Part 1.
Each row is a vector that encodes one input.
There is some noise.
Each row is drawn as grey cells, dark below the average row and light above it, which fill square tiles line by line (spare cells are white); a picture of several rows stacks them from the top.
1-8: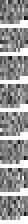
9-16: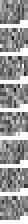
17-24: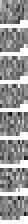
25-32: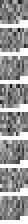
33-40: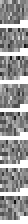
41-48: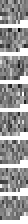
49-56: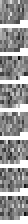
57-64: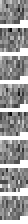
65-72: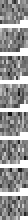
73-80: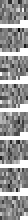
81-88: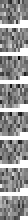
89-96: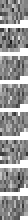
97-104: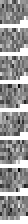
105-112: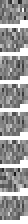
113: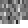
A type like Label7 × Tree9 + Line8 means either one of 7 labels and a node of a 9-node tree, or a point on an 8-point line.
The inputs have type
Label12 + Line14.
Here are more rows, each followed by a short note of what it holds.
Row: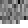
one of 12 labels
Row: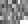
a point on a 14-point line
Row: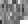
a point on a 14-point line
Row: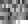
one of 12 labels
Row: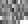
a point on a 14-point line
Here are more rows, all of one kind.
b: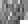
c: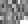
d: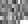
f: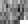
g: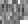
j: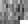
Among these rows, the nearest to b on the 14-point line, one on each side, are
g and j.
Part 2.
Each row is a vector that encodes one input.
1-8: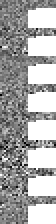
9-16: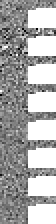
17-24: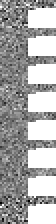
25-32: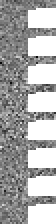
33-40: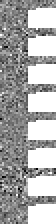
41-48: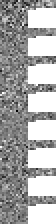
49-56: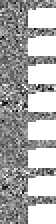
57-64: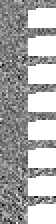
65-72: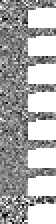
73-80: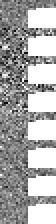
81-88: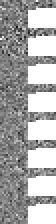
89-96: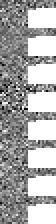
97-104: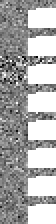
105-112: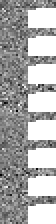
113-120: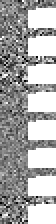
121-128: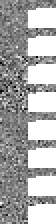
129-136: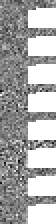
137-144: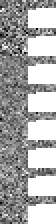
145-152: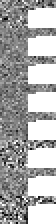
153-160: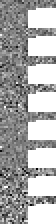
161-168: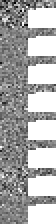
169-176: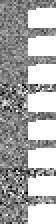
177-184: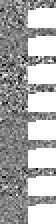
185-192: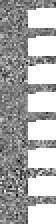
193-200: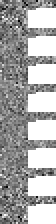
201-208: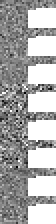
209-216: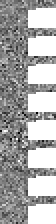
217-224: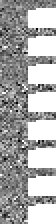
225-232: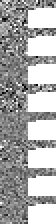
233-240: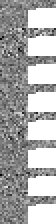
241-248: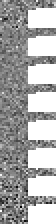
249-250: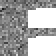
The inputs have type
Bool × Bool × Bool × Bool × Line15.
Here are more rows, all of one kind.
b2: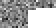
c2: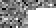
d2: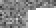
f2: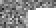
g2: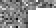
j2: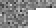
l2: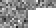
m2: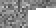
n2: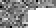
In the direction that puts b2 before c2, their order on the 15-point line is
b2, j2, g2, f2, l2, d2, m2, n2, c2.
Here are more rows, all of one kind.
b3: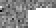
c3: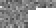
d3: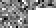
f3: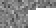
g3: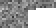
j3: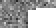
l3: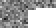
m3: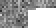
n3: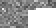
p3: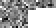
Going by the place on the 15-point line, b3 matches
d3 and m3.
